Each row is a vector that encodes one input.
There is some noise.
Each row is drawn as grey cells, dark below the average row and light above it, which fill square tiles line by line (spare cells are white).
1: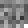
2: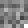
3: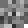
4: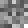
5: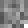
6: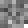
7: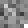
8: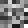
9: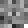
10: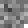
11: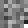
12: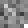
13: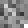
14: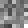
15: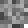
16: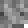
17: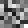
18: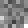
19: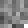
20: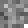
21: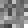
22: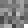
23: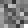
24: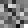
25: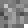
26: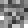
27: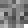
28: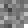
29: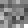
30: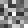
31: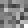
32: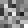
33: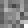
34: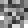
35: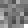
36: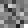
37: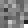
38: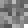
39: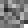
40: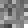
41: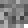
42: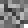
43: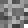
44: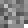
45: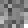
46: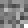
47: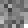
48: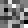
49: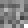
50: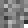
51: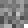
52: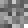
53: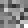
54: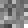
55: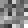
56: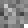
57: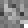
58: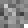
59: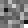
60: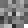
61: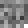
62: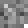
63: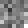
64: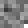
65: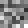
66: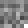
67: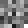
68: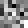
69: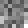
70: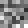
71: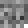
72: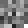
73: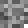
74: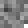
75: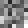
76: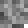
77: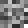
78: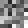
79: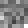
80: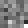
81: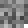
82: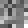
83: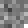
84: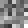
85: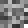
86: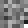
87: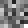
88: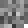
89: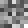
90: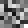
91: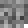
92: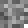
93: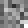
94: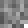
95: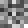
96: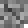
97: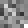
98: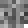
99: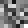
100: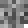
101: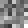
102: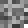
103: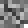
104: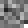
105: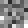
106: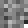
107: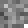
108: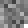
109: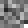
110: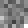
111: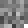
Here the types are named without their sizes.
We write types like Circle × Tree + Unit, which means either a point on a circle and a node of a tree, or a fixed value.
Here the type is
Circle.
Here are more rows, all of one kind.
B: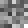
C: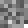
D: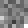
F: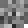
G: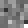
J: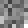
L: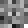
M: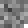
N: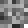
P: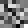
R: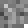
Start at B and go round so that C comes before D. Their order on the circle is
B, G, C, R, N, L, F, D, J, P, M.
